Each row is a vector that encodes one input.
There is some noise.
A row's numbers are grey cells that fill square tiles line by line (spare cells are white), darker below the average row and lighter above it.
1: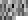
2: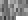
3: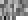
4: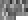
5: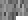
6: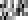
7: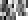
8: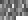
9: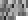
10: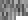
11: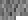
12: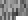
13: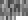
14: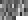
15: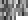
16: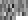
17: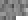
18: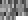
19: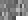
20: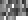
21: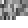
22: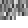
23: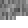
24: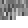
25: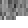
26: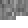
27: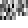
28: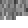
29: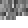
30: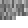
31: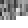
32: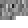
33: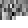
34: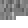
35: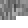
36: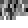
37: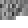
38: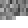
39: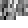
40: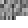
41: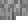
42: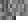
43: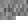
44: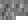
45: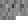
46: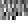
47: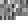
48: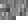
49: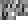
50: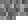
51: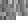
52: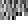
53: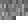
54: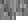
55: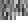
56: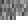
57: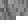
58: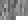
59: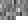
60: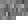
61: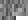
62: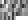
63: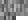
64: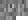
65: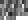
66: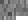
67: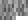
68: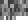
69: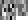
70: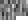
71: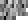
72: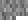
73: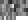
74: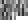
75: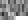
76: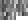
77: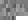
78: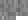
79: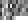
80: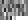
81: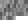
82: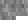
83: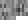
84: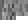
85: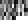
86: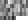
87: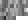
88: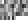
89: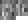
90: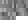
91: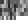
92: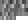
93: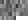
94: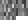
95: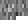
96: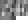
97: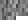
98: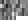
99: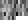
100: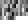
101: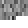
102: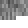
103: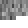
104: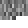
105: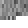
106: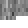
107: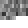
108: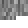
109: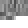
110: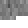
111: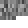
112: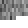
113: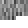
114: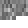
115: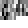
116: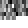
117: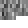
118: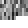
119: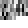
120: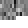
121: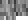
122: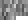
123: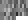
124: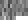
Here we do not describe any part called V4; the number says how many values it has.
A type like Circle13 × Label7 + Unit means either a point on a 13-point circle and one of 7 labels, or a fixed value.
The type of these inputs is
Bool × (Line9 + V4).
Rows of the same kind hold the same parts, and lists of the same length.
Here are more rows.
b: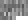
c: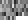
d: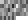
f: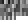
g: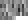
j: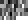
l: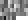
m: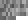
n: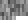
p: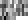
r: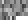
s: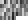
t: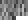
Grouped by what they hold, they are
b, c, d, s
f, g, j, l, m, n, p, r, t

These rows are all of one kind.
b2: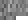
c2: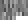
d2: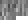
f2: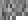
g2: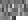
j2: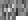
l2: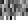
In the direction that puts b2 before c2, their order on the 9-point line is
j2, b2, l2, g2, c2, d2, f2.
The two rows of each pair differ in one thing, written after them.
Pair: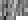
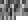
the true/false value
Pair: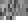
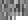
the value of V4
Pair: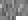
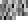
the true/false value
